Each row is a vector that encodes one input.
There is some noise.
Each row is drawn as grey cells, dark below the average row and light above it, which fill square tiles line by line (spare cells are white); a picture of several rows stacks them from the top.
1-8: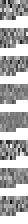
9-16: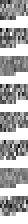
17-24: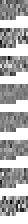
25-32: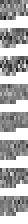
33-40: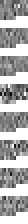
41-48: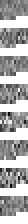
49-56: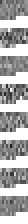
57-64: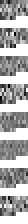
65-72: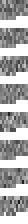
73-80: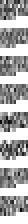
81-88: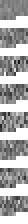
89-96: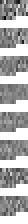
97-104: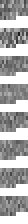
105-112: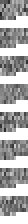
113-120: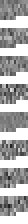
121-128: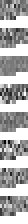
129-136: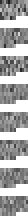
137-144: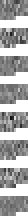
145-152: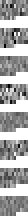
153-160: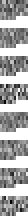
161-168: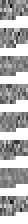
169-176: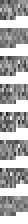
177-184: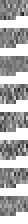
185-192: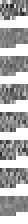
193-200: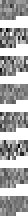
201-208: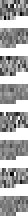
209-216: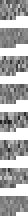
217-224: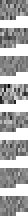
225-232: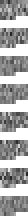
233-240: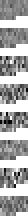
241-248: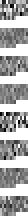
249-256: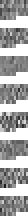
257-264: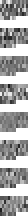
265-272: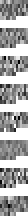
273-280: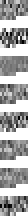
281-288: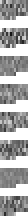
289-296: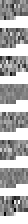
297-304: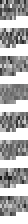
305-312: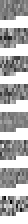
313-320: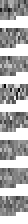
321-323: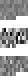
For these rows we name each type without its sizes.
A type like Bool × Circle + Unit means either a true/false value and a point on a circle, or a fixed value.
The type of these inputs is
Circle + Line × Line + Unit.
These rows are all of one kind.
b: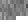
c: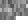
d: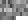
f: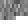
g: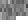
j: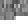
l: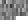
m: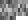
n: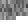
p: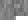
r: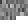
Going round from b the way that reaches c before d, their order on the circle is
b, g, r, p, l, f, c, d, m, j, n.
